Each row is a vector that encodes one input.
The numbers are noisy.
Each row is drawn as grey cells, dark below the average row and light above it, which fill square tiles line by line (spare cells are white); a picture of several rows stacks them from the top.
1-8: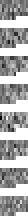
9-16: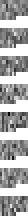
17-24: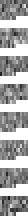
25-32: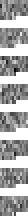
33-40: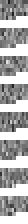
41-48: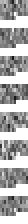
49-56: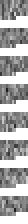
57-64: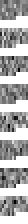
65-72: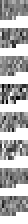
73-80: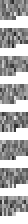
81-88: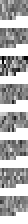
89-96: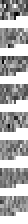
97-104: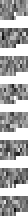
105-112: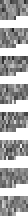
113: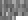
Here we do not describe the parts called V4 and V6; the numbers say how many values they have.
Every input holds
either a point on each of two 5-point circles, or a value of V4 and a value of V6.
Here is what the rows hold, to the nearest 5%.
About 45% of them hold a point on each of two 5-point circles. The rest hold a value of V4 and a value of V6.
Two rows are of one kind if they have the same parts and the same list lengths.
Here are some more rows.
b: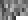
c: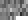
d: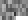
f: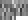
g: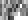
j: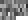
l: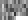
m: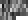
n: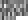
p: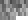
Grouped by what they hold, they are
b, c, m, p
d, f, g, j, l, n

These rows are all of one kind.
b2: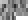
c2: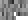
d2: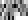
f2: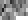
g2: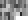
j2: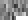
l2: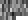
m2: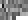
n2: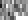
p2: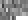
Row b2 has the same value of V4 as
c2 and f2.
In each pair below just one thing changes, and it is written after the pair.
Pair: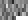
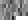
the value of V4
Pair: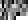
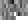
the value of V4
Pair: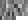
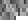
the value of V6
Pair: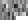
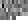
the value of V4
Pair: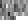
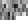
the value of V6
